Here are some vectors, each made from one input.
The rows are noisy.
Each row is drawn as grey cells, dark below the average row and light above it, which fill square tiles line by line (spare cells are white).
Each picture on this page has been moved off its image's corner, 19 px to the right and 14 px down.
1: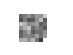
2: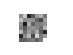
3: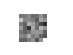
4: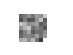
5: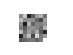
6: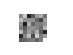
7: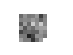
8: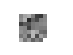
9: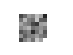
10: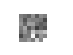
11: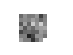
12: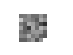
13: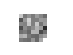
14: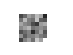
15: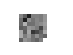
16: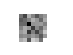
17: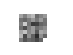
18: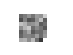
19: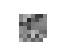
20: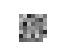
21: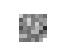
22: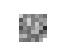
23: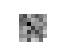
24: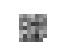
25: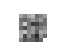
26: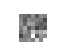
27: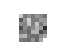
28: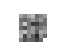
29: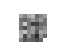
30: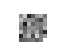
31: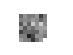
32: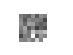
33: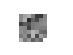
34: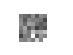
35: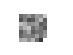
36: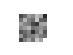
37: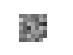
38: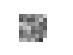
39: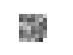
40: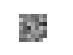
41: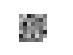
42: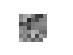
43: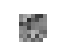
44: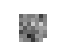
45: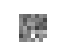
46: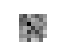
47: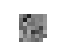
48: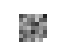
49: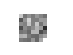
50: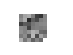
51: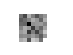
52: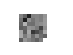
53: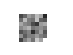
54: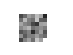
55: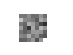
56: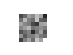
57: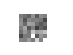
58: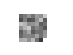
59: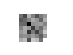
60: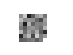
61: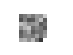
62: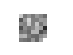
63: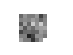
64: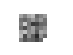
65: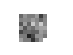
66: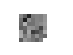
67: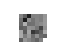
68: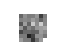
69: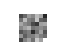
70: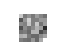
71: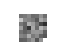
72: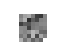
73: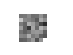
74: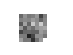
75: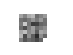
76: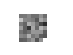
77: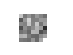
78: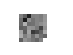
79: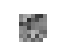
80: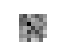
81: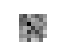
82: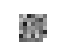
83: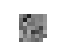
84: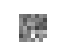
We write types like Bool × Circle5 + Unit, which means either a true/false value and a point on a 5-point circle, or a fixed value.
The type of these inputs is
Label11.
